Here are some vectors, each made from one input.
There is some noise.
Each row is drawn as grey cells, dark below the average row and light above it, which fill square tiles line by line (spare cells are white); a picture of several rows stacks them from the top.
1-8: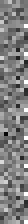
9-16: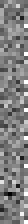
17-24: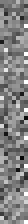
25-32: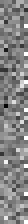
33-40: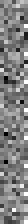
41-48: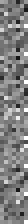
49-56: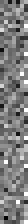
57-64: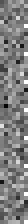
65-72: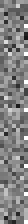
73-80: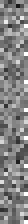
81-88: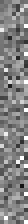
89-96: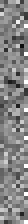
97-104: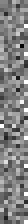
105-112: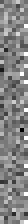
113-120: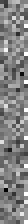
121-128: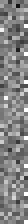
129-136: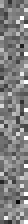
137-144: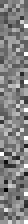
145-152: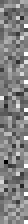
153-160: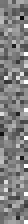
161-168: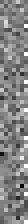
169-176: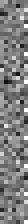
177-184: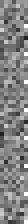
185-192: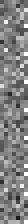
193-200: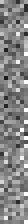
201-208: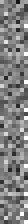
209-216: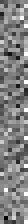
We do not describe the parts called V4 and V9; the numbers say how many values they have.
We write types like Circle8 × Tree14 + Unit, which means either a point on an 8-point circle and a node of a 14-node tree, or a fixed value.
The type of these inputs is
(Bool × Bool × Bool + V4) × Line8 × V9 + Tree8.
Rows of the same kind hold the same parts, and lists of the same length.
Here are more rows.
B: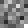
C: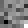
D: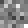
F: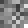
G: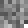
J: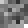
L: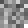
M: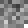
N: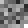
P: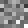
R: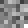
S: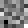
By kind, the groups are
B, C, D, S
F, G, L, M, P, R
J, N

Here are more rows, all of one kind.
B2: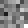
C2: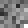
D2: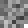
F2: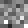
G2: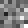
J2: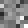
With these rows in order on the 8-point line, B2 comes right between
G2 and J2.
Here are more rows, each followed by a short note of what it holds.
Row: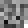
a point on an 8-point line, a value of V4 and a value of V9
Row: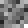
a node of an 8-node tree
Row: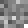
a point on an 8-point line, three true/false values and a value of V9
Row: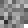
a point on an 8-point line, a value of V4 and a value of V9
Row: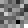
a node of an 8-node tree
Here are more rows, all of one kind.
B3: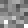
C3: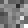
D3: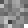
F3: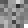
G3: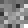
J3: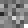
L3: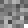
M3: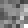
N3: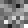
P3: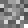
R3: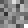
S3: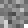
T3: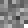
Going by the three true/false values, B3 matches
D3, L3, P3 and S3.
